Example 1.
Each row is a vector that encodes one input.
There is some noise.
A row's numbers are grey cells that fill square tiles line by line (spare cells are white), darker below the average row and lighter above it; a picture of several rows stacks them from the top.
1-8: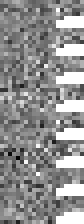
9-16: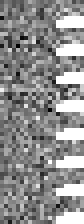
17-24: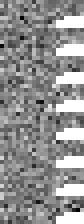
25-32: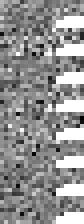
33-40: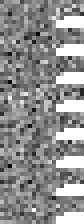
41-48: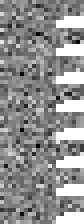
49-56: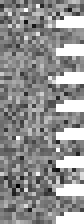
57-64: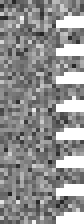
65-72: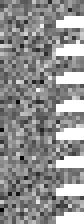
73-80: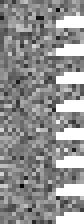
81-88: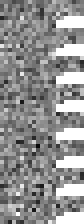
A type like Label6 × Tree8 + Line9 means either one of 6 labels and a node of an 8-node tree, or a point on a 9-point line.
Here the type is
Circle11 × Line3 × Line10.
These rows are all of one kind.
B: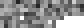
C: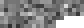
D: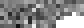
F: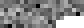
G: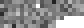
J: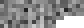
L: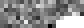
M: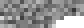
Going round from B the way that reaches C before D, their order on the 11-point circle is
B, F, C, J, M, G, D, L.
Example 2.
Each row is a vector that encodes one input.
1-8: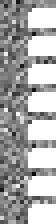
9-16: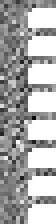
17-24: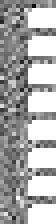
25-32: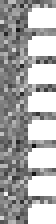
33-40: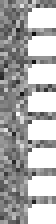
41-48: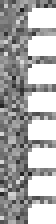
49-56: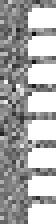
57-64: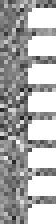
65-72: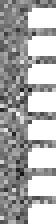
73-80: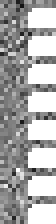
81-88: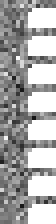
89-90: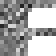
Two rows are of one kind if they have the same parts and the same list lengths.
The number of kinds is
2.
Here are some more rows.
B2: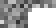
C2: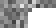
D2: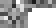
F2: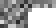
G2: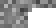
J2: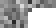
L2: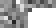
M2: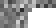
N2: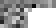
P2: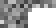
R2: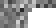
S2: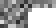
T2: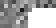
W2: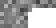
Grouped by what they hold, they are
B2, C2, D2, F2, G2, J2, L2, M2, P2, R2, S2, T2, W2
N2

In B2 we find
a point on an 11-point line.
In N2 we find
a point on each of two 4-point lines.
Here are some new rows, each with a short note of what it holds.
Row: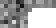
a point on each of two 4-point lines
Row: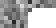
a point on an 11-point line
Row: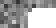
a point on each of two 4-point lines
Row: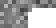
a point on an 11-point line
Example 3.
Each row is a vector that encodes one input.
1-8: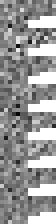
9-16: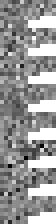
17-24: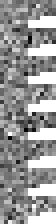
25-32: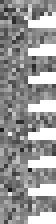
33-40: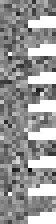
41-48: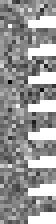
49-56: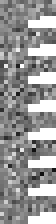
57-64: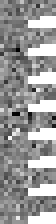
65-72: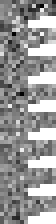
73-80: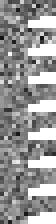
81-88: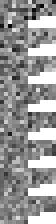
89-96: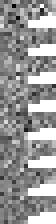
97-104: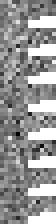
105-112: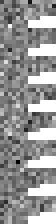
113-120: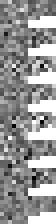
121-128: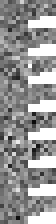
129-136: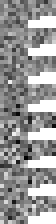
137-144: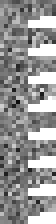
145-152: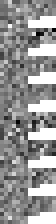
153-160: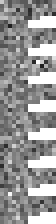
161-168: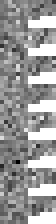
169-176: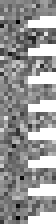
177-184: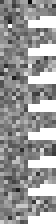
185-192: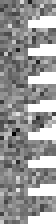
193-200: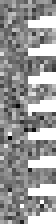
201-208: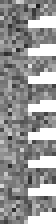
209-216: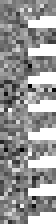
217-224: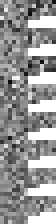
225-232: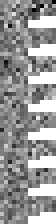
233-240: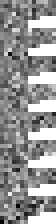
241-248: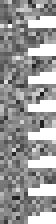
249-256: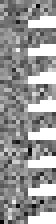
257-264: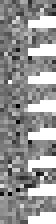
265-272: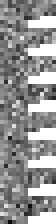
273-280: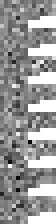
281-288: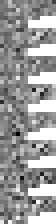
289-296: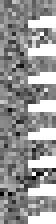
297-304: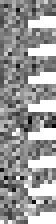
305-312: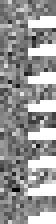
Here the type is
Bool × Bool × Bool × (Circle11 + Unit).
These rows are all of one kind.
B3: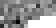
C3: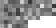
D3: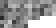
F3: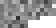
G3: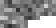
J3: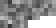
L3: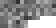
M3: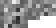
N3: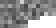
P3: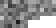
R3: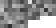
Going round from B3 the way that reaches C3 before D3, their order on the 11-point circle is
B3, P3, R3, F3, C3, N3, G3, J3, D3, M3, L3.
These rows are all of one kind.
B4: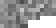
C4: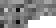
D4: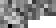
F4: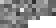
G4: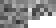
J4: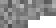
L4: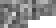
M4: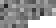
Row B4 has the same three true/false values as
D4 and J4.
